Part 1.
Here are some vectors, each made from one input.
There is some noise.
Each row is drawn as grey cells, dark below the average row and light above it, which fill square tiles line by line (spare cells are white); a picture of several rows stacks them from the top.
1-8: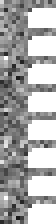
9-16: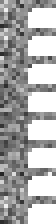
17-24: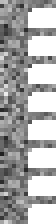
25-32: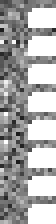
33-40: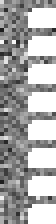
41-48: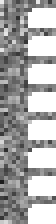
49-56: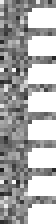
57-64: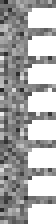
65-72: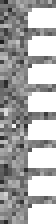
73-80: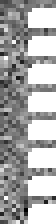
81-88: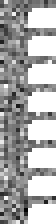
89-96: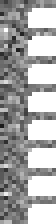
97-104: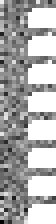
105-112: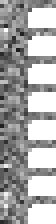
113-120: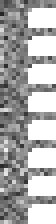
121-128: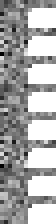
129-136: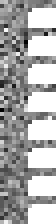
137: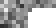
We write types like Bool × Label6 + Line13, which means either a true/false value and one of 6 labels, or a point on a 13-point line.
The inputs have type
Bool × Label7 + Tree10 + Unit.
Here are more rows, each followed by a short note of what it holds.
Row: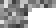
a fixed value
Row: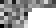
a node of a 10-node tree
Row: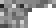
a node of a 10-node tree
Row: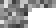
a fixed value
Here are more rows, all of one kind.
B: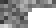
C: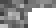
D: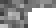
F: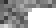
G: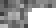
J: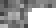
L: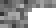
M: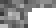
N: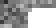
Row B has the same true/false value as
F and N.
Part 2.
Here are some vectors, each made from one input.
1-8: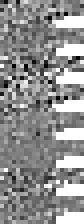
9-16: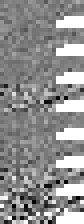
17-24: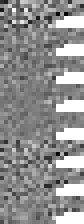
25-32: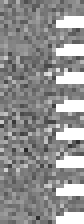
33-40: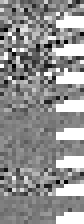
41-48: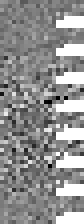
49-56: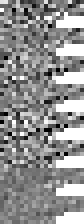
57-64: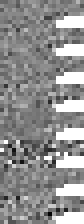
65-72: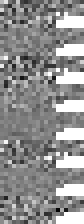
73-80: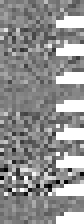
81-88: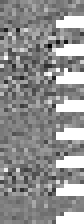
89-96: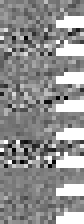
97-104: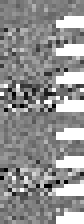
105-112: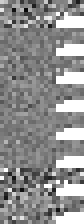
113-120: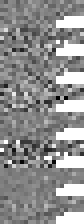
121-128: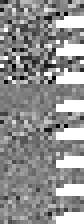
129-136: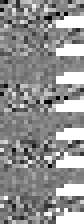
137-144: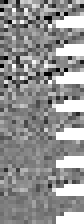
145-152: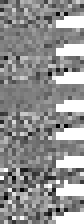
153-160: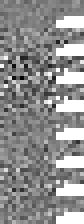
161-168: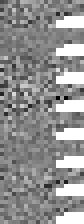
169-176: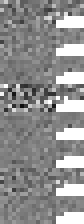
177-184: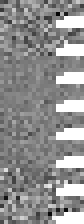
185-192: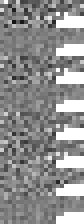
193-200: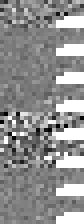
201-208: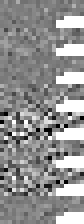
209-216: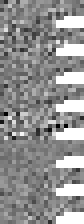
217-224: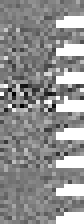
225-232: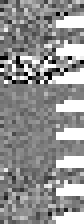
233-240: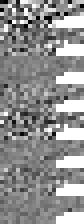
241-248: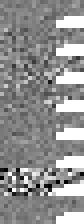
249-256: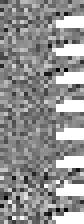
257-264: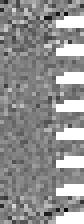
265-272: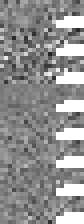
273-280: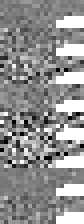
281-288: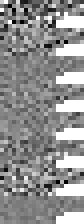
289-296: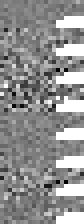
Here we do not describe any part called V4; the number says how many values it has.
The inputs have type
(Bool × Bool × Bool × Bool + Unit) × V4 + Line8.
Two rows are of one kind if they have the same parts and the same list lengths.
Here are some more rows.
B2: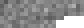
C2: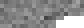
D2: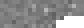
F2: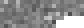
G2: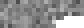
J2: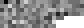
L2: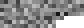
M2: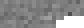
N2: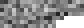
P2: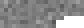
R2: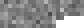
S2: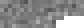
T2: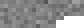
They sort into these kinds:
B2
C2, D2, F2, L2, M2, N2, P2, S2, T2
G2, J2, R2

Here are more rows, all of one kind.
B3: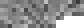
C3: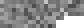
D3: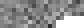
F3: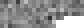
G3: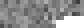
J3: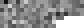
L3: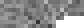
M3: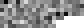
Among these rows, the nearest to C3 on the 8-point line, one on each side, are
J3 and L3.
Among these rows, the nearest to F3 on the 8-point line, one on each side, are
B3 and M3.
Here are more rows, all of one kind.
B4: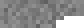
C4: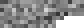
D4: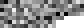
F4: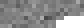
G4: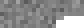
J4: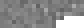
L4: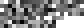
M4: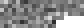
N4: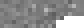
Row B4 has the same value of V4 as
D4 and M4.
